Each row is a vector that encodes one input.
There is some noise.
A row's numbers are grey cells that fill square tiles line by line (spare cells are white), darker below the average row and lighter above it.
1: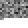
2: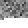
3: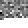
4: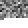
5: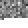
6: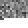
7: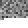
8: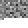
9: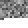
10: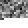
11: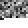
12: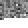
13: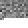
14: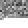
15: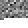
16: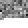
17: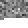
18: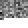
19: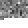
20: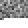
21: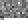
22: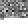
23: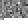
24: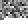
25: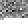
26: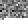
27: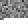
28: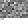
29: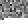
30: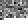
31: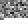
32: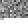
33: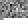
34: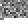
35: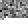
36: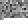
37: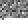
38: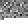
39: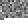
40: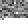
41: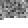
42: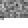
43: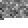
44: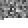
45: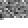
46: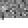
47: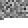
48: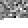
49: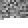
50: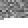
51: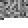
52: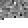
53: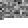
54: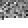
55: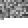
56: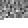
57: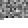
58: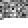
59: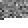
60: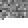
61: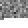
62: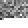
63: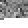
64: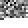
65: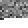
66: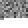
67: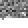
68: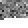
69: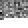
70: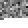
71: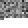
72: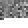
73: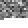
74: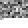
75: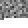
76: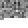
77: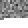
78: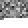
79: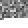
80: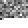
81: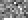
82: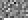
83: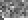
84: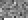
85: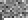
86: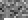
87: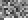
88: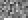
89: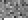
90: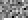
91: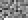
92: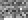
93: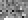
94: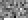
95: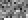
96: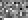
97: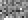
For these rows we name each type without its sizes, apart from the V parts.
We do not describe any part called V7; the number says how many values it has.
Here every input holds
a point on a circle, together with either a point on a line, or a value of V7.
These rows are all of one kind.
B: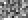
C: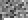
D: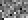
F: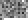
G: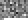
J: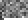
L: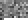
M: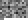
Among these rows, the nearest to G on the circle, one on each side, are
B and F.
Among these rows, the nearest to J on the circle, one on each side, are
C and L.
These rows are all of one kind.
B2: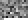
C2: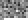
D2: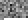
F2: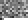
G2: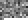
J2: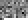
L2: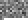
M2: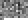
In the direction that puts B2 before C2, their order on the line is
D2, B2, C2, M2, F2, G2, J2, L2.
